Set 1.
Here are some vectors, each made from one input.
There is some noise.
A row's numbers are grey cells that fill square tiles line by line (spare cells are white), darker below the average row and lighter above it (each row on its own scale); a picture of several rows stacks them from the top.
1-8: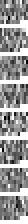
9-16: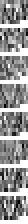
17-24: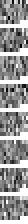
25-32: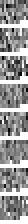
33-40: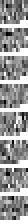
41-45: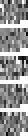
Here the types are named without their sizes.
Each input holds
a point on a line.
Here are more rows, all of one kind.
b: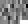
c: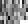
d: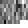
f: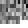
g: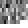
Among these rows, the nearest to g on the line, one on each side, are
b and d.
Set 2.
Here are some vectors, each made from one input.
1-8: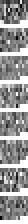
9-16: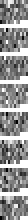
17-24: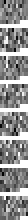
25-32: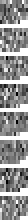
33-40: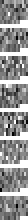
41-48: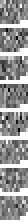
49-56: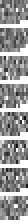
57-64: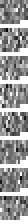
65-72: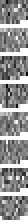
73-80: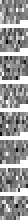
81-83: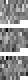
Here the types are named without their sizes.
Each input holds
a point on a line.
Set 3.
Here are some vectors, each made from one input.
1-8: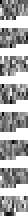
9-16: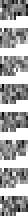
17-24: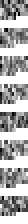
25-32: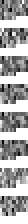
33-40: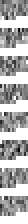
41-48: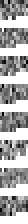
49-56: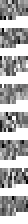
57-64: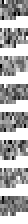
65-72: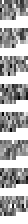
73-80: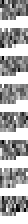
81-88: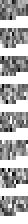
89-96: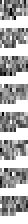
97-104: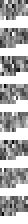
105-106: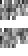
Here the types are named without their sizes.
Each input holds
a point on a line.
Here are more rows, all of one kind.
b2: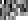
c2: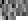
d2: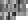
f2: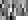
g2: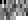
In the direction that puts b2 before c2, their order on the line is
d2, g2, b2, c2, f2.
